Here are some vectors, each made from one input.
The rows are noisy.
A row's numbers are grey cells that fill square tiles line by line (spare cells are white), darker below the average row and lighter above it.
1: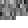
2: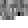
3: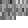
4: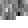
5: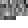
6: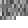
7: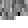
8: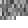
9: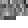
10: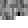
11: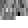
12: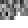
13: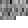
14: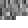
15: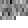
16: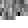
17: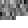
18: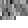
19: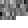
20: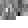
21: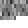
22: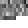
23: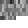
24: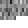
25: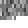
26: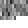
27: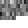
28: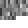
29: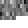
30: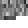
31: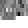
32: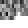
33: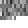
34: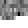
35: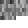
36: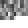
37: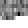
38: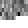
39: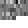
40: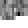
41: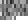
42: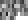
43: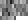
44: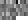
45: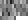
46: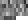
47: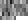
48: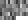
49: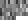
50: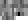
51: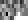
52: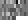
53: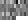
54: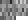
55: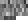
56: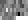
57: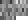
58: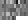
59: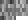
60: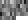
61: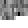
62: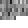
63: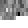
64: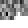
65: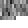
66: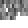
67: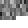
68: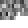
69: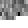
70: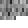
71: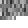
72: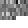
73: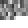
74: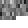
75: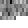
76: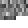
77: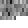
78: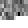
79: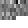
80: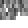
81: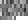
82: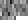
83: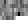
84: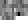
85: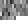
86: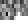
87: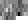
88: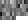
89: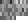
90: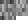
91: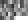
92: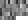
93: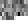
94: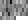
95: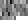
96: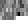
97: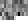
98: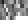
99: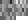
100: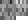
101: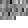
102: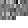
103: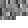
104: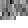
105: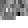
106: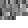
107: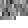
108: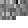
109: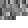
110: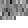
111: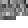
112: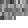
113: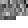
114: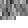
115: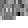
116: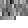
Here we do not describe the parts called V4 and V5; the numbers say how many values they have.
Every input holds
either a point on a 6-point line, or a true/false value and a value of V5, or a value of V4.
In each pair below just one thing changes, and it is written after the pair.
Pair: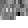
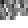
the true/false value
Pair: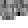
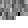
the value of V5
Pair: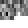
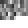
the value of V5
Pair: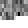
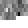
the value of V5
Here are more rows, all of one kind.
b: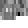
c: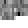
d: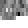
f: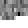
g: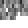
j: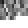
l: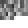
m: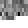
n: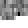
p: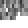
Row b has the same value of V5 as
d and j.
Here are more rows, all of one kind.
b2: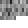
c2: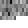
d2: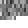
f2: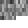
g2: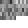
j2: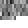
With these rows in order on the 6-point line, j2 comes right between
c2 and d2.
